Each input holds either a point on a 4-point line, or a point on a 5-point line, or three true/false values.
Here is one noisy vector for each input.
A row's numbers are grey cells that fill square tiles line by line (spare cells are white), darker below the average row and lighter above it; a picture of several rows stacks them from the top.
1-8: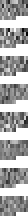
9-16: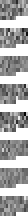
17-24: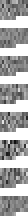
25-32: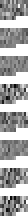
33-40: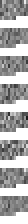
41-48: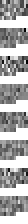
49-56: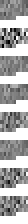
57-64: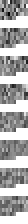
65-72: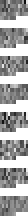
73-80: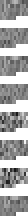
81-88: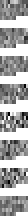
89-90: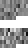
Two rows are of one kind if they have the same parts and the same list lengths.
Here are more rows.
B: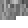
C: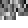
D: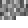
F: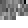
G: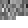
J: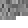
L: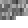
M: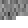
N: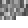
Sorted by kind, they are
B, G, J, M
C, D, F, N
L

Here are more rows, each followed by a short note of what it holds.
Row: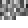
a point on a 5-point line
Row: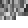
a point on a 5-point line
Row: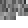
a point on a 5-point line
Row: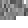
a point on a 5-point line
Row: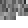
a point on a 5-point line
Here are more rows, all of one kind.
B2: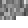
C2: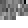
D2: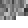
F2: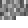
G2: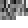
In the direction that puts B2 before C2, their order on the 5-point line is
F2, B2, D2, G2, C2.
